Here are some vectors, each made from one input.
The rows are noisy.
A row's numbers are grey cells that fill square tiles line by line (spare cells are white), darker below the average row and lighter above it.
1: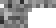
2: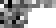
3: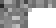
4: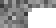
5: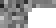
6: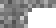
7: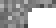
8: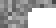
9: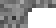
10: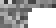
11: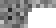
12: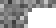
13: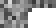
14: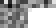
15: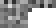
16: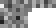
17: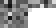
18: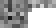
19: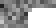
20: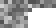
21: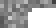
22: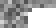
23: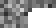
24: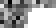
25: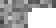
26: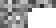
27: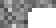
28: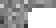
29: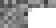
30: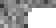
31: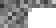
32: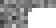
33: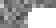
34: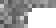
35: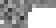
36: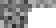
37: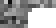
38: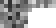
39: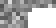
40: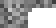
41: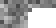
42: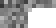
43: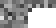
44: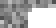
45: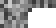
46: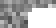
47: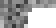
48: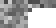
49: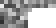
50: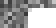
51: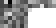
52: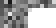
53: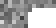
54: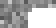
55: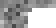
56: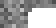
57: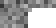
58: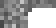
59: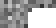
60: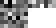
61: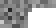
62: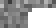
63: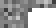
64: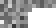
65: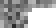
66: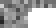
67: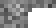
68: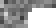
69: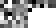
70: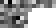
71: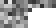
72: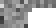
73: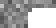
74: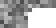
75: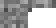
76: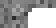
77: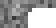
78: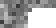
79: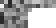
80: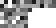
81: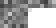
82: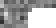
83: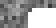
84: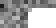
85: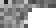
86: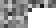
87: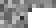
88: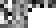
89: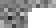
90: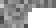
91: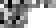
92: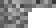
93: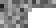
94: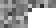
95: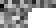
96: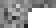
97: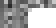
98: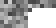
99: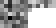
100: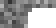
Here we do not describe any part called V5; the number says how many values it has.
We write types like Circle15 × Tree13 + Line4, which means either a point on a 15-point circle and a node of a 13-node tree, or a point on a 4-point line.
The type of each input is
List3(Line4) × V5.
